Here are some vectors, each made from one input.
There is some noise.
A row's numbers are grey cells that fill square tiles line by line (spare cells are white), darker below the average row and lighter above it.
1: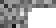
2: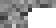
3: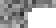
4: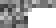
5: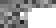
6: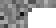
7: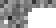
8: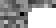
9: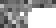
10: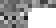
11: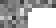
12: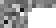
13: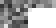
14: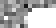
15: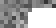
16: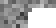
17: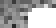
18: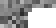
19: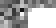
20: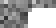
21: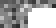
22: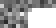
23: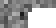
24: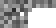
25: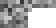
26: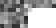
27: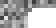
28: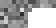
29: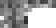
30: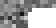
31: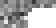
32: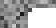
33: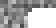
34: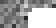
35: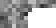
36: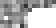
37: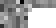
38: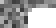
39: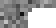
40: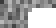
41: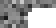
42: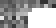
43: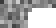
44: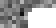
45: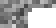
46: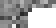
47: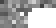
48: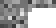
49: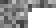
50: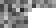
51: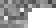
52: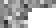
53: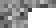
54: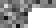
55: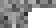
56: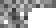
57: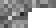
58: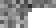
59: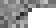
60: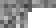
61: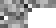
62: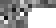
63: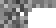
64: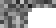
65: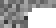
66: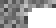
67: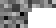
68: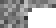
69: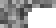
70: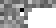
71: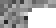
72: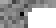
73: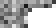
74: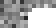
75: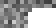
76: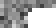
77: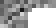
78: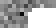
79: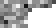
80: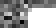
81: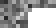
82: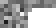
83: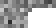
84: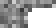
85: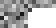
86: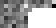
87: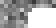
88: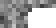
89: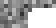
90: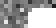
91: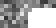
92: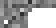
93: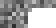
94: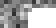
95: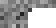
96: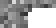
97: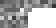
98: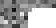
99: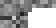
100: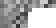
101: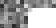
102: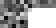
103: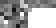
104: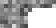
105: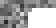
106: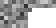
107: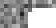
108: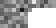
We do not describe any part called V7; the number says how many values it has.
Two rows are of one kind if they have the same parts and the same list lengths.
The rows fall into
2 kinds.
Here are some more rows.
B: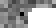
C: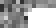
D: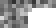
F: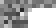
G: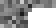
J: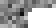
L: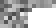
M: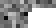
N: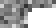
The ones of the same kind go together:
B, G, J, M, N
C, D, F, L

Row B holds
a point on a 5-point line and four true/false values.
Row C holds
four true/false values and a value of V7.
